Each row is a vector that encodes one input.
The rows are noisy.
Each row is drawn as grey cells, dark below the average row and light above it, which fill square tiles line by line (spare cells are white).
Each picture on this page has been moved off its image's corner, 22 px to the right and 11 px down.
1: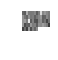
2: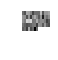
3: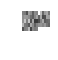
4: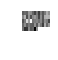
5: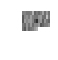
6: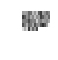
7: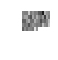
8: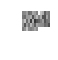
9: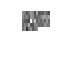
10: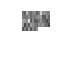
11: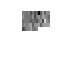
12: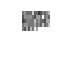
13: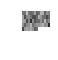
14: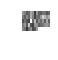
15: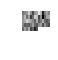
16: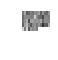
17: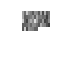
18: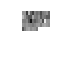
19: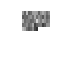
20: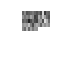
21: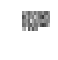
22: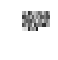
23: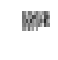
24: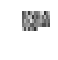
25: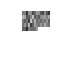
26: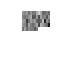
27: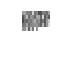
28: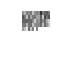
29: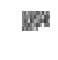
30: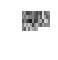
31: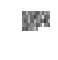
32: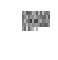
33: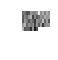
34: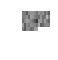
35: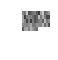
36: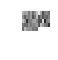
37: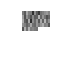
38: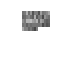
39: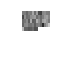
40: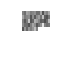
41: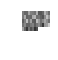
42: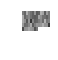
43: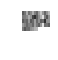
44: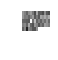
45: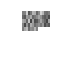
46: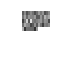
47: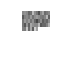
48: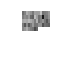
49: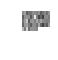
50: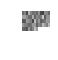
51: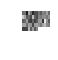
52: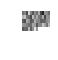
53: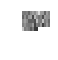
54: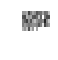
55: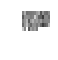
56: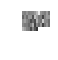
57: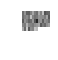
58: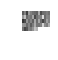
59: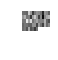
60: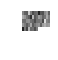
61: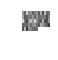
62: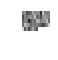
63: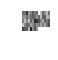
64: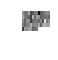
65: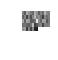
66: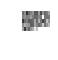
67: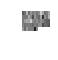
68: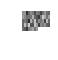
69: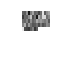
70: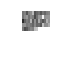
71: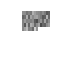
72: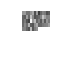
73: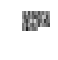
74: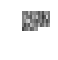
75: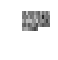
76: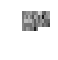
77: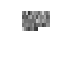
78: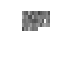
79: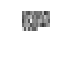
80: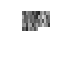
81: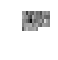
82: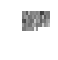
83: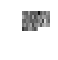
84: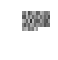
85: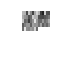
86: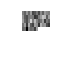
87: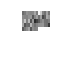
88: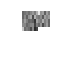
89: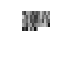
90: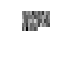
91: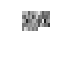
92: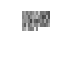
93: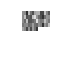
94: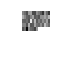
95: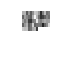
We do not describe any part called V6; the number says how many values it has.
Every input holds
a value of V6, together with either a point on a 5-point line, or a point on a 7-point line.
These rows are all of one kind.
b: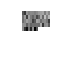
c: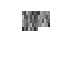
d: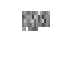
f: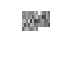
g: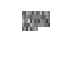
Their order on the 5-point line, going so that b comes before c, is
d, f, b, c, g.
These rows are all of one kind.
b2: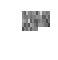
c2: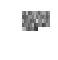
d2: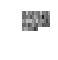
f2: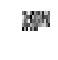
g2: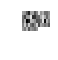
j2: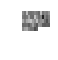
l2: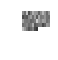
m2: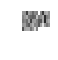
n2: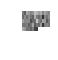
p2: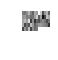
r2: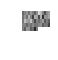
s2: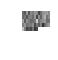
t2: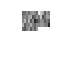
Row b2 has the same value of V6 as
p2 and t2.
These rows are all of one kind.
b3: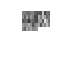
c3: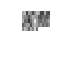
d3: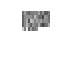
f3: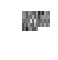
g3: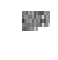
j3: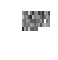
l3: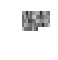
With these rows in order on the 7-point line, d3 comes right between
b3 and c3.
